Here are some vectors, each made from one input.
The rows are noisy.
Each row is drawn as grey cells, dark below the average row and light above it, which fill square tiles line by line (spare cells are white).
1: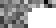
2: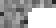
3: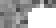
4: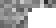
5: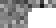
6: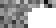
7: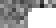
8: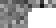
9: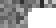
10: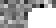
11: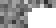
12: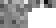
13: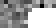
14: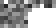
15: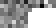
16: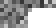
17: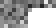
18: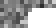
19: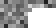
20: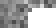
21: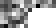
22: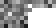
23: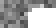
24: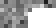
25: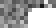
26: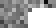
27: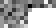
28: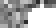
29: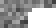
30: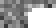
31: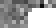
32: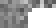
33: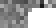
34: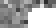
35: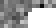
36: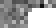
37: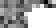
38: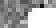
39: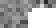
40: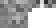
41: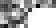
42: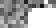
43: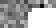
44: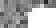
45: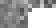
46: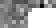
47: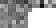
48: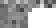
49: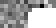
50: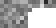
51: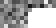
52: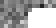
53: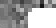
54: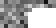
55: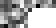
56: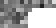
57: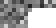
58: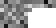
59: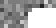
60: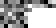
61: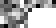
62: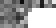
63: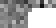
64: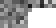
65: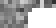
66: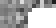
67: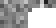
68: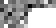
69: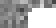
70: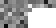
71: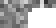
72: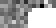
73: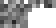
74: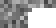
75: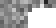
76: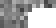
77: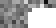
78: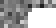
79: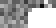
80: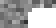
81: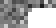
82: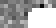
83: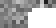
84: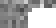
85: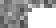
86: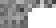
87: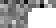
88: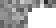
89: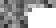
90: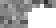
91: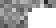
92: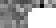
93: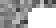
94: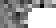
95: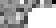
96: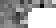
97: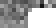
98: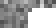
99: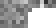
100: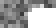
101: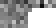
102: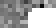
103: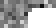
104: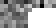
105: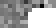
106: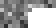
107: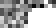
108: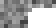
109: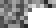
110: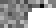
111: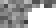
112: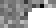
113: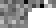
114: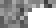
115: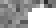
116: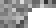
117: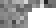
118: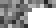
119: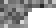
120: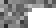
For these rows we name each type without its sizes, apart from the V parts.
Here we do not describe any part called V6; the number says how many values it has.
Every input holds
a list of items, each a true/false value and a value of V6.
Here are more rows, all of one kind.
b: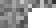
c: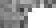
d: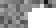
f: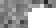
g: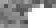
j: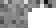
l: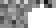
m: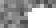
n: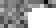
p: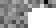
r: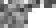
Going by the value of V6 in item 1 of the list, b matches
j, m, p and r.
